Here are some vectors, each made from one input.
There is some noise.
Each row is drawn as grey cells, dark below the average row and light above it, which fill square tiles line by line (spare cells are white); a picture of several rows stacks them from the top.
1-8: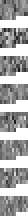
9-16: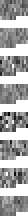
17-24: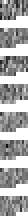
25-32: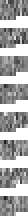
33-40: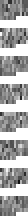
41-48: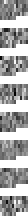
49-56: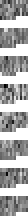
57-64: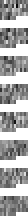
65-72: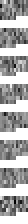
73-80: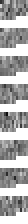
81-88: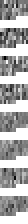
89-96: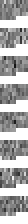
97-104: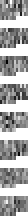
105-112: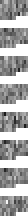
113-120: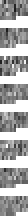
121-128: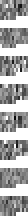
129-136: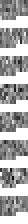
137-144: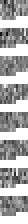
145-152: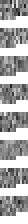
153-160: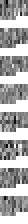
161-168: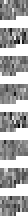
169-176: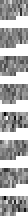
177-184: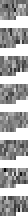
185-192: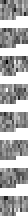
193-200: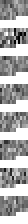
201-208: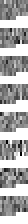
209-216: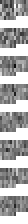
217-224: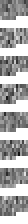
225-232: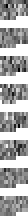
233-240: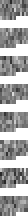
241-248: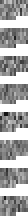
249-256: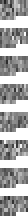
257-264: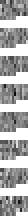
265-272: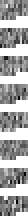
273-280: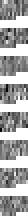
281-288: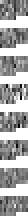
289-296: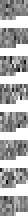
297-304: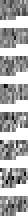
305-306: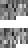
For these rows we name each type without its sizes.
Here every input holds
either four true/false values, or a list of points on a circle.
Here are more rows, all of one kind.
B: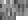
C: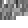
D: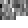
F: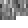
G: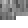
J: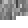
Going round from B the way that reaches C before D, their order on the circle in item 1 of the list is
B, C, J, D, F, G.
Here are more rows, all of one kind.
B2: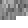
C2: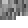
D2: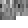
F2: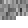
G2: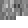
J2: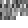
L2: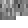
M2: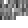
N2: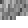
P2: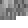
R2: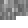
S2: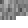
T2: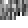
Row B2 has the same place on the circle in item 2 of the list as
D2, F2, N2 and S2.
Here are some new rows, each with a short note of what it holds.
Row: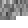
a list of two items
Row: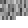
the empty list
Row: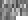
a list of two items
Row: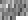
a list of two items
